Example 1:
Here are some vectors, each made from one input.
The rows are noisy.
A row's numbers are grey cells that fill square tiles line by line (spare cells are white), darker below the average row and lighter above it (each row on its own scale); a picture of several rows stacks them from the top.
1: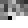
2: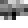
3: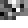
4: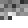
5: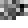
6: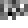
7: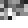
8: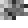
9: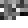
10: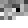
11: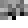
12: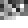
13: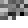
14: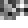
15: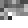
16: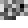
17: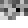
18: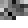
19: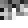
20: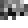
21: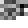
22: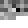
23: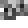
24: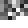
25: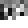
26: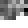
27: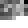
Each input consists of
a point on a 6-point line.
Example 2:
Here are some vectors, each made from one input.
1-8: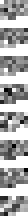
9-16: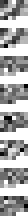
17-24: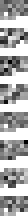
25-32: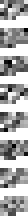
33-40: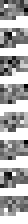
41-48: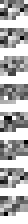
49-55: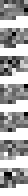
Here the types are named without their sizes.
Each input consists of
a label.
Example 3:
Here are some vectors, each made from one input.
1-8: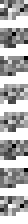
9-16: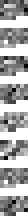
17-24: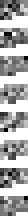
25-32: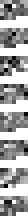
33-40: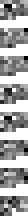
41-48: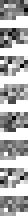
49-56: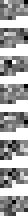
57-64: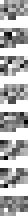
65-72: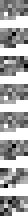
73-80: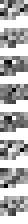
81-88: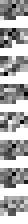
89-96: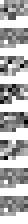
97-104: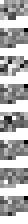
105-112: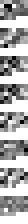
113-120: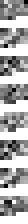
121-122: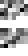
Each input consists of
one of 9 labels.
